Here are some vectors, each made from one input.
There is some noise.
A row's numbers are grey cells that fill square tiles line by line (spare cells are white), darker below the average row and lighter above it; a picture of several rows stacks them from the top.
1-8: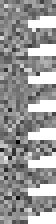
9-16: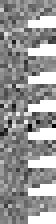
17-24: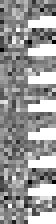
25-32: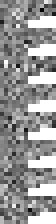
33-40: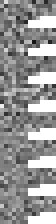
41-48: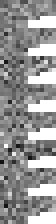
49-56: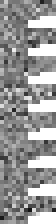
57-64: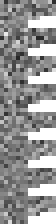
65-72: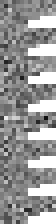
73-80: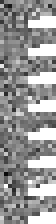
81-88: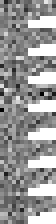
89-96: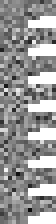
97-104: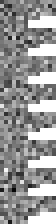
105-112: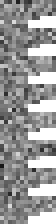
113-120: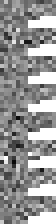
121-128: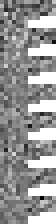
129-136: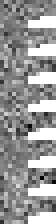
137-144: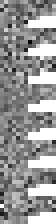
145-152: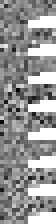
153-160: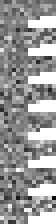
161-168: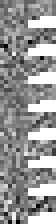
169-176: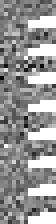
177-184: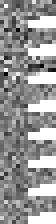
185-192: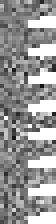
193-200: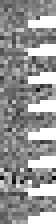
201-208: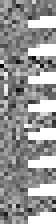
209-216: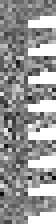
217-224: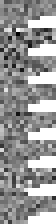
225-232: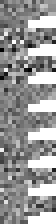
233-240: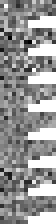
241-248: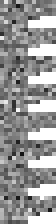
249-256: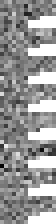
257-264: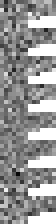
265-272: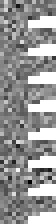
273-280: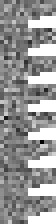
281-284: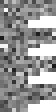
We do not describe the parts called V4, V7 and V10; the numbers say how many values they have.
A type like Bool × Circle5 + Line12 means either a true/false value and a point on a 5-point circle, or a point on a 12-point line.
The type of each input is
Bool × Line5 + (Line11 + V7) × V4 + V10.
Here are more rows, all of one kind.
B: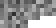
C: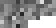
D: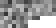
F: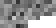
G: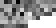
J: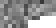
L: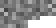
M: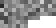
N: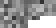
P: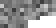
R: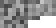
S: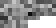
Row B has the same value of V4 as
C, F, L and M.
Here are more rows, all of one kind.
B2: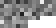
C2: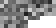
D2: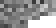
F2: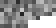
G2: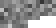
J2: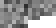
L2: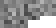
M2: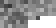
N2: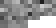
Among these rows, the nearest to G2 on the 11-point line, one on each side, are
J2 and N2.
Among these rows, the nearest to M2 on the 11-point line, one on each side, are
B2 and F2.
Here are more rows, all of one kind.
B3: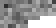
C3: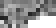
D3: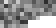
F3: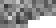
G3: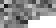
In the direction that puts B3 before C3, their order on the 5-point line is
F3, B3, G3, C3, D3.
